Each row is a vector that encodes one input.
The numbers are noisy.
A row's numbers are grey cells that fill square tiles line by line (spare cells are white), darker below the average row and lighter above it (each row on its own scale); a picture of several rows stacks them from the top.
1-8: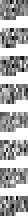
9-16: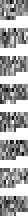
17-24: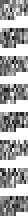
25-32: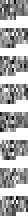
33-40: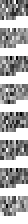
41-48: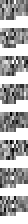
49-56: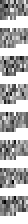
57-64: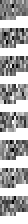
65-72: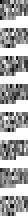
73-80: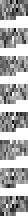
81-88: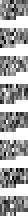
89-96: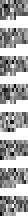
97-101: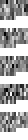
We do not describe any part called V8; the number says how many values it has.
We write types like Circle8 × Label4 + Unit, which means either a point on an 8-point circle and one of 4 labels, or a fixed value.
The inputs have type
Bool × Label10 × V8.
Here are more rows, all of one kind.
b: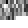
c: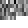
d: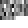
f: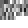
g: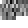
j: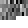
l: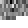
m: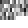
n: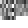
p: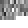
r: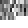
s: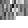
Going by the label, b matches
d, g, n and p.
